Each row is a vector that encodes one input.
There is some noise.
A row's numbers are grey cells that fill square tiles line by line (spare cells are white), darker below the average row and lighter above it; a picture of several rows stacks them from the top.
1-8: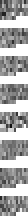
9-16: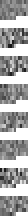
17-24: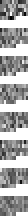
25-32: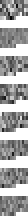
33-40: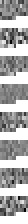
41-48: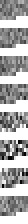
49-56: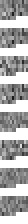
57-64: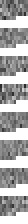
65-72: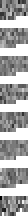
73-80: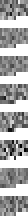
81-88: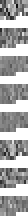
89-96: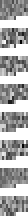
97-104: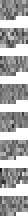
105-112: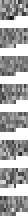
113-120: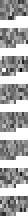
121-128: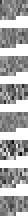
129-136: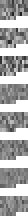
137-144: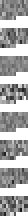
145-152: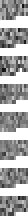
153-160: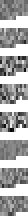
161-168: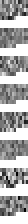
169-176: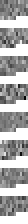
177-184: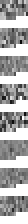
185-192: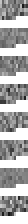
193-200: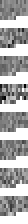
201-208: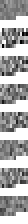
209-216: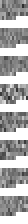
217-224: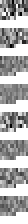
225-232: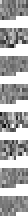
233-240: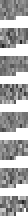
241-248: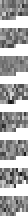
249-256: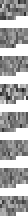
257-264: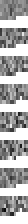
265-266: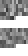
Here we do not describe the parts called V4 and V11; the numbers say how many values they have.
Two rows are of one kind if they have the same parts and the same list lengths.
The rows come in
4 kinds.
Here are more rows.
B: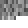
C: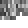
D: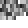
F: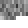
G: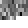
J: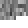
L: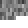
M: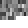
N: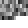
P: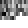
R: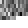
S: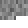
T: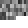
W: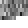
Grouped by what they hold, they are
B, C, F, R
D, G, J, N, P, T
L, M
S, W

